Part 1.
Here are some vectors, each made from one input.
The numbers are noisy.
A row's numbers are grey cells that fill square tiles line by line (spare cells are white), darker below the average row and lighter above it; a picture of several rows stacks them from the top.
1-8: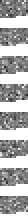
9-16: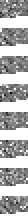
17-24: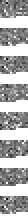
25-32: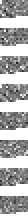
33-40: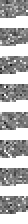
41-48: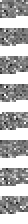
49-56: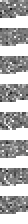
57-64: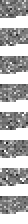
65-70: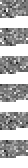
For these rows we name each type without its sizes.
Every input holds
a point on a circle.
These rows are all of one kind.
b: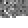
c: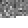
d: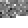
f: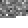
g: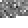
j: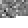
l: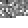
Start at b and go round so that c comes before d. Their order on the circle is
b, c, f, d, g, j, l.
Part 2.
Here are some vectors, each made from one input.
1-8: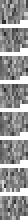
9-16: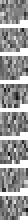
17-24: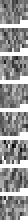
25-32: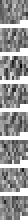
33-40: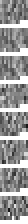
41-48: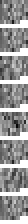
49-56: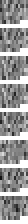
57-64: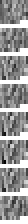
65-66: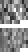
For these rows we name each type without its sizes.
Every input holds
a point on a circle.
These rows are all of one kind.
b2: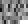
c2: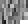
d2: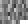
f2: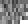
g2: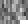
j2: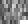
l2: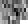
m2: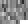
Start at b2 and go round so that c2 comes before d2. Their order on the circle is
b2, c2, l2, f2, d2, m2, g2, j2.
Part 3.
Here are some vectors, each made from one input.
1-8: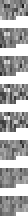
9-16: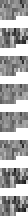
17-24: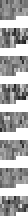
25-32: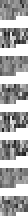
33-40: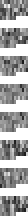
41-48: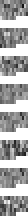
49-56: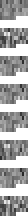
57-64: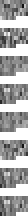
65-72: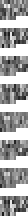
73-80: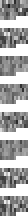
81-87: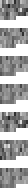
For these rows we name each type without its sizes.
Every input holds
a point on a line.
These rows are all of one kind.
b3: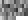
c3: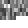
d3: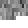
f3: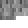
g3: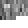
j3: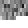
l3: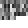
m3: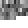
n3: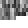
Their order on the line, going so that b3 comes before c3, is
l3, n3, m3, b3, j3, d3, f3, g3, c3.
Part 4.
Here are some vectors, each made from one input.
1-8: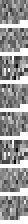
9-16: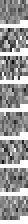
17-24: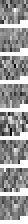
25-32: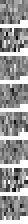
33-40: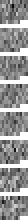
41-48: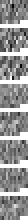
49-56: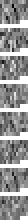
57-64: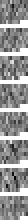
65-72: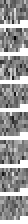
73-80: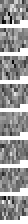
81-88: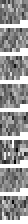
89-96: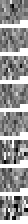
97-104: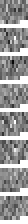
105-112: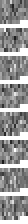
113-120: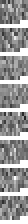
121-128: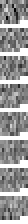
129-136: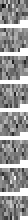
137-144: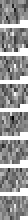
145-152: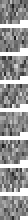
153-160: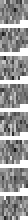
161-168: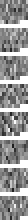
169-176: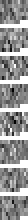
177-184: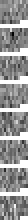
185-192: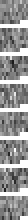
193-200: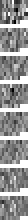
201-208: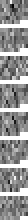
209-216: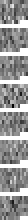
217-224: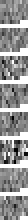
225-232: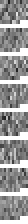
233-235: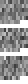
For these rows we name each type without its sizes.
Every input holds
either a point on a circle, or a fixed value.
